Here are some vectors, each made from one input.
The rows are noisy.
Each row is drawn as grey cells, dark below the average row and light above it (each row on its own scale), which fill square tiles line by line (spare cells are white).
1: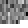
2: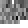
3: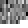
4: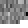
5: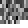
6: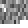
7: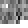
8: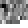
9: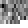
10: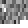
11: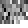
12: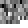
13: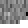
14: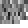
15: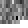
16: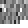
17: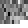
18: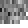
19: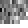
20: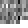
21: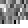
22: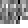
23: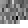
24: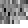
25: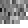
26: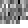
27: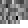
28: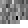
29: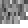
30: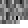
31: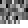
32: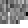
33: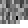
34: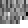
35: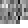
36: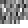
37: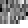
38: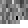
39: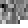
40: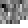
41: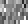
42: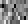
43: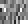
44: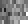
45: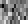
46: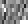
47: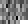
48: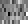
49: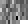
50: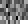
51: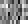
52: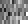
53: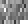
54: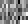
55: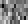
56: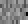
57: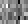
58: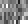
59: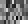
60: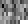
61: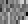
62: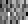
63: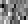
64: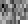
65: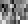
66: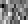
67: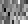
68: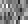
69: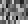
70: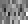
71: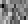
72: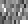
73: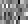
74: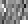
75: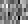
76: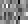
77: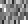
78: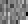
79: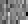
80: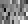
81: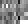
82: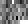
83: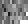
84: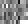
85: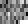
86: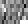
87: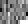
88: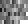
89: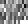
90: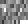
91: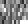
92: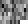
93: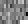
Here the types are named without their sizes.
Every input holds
a label, together with either a fixed value, or four true/false values.
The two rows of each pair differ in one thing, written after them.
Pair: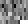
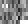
the label
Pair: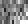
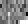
the label
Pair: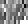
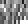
one of the four true/false values
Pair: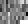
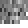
the label
